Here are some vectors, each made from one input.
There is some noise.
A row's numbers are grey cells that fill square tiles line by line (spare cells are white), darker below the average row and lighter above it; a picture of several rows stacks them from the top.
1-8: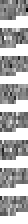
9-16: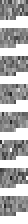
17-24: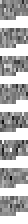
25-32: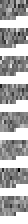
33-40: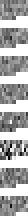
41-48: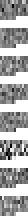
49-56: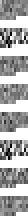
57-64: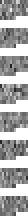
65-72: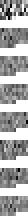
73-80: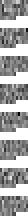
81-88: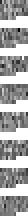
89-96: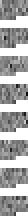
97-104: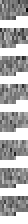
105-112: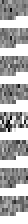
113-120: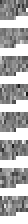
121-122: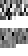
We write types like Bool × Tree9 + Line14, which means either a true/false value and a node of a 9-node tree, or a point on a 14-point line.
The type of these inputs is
(Bool × Bool × Bool + Label6) × Label6 × Label6 + Unit.
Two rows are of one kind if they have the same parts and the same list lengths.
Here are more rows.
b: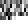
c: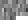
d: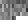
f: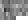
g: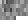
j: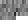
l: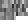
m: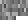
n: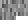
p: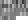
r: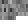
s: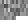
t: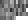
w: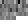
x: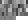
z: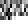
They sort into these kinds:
b, z
c, d, f, g, j, m, n, p, r, s, w
l, t, x

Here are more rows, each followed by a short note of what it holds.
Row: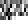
a fixed value
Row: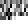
a fixed value
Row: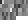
three labels (each one of 6)
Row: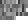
three labels (each one of 6)
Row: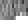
two labels (each one of 6) and three true/false values
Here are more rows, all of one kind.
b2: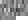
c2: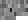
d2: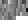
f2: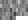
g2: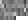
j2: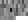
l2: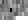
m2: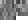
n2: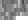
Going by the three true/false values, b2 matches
j2 and n2.
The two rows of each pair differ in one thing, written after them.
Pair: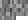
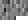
one of the three true/false values
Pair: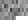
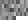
one of the three true/false values
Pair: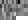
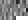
one of the two labels
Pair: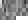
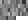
one of the two labels
